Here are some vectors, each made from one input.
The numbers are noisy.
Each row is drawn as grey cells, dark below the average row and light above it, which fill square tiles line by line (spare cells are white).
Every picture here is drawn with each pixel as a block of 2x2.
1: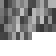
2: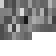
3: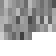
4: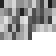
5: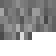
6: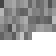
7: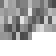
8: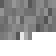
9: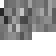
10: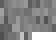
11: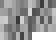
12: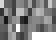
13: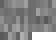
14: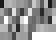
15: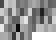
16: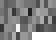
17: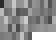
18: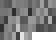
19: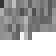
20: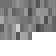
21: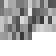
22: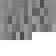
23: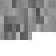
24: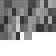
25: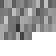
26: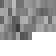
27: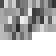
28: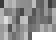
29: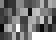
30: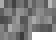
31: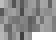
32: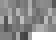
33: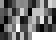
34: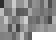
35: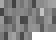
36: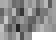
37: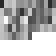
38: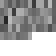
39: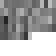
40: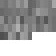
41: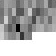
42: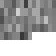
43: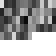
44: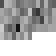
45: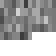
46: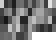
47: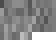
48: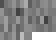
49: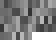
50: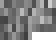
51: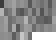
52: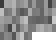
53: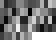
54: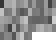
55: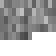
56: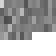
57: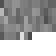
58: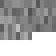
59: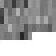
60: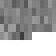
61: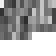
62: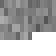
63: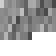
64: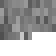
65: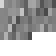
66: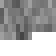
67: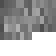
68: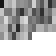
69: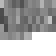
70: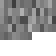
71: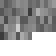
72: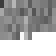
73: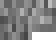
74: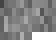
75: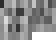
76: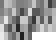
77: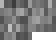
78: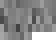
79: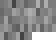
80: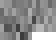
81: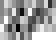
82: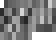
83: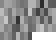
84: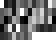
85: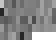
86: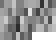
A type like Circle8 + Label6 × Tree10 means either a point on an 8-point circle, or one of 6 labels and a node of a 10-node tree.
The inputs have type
Label9 × (Label9 + Line4).
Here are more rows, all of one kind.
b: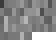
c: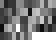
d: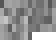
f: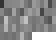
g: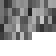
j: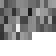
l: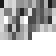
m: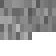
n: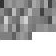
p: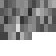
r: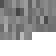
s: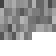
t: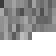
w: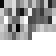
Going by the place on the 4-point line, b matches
f, l, p and w.
